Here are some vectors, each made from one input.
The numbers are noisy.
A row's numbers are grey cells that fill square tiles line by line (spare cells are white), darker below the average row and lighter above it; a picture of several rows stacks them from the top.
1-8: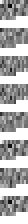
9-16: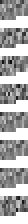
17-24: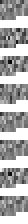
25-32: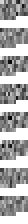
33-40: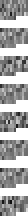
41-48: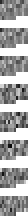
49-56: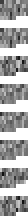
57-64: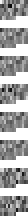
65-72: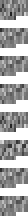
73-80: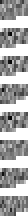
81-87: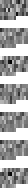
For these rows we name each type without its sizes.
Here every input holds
a point on a line.
